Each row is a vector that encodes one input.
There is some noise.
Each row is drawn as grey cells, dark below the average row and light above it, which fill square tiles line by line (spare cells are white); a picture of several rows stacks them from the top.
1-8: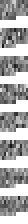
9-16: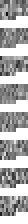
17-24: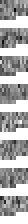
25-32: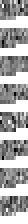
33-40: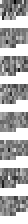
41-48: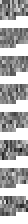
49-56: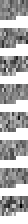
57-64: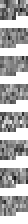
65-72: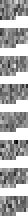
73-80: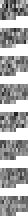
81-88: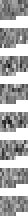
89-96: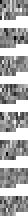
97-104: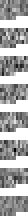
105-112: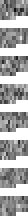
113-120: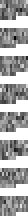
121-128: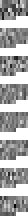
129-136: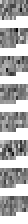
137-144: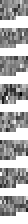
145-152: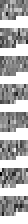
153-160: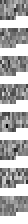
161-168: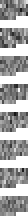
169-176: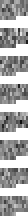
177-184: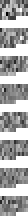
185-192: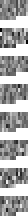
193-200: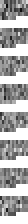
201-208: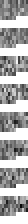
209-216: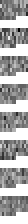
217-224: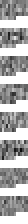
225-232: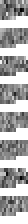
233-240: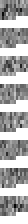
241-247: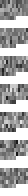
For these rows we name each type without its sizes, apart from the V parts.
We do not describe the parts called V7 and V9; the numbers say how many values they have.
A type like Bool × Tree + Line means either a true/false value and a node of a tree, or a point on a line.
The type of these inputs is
Bool × Bool × Bool + (Circle + Unit) × Label × V7 × V9 + Unit.
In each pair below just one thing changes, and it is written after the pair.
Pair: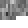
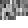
the value of V7
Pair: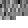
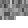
the place on the circle
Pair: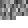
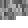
the value of V9
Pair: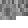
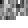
the value of V9
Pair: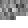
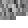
the place on the circle
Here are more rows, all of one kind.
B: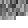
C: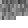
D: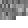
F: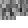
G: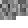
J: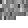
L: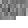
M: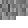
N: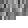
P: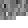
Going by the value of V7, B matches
D, G, L and M.
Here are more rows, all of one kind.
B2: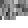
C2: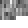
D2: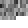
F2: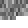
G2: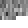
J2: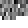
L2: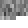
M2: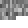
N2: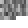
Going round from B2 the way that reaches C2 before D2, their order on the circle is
B2, F2, L2, N2, C2, J2, D2, M2, G2.
